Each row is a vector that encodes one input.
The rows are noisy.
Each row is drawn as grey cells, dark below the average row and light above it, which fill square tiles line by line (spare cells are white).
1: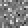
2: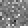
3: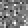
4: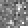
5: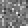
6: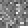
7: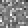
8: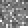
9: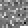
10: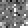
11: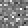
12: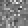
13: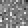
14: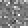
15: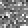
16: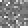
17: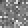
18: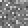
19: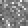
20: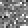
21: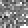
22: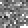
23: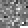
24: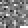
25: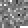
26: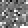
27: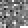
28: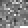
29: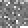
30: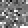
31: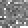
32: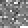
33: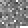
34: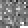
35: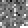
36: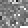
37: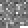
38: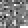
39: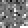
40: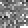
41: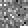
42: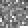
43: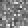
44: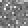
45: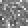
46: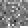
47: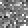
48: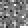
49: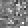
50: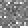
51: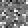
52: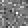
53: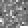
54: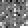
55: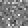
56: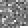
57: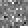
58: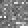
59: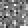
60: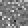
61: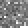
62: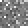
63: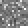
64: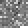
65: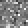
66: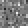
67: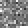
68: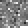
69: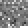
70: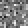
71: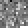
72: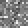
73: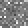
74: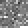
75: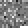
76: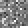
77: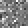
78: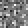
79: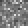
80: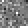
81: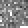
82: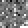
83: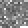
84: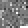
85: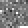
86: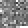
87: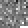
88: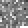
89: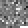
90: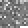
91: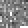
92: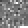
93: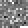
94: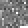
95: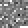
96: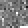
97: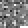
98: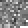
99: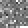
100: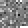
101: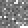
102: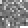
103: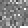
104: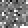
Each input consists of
either two labels (each one of 5), or a point on a 4-point line, or a point on a 5-point line and a true/false value.
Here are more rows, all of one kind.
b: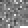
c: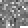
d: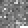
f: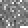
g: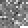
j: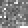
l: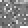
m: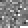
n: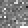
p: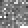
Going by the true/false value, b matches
c, f and m.
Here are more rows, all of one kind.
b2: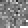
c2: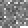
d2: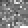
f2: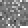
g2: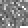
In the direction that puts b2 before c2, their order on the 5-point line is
b2, d2, c2, f2, g2.
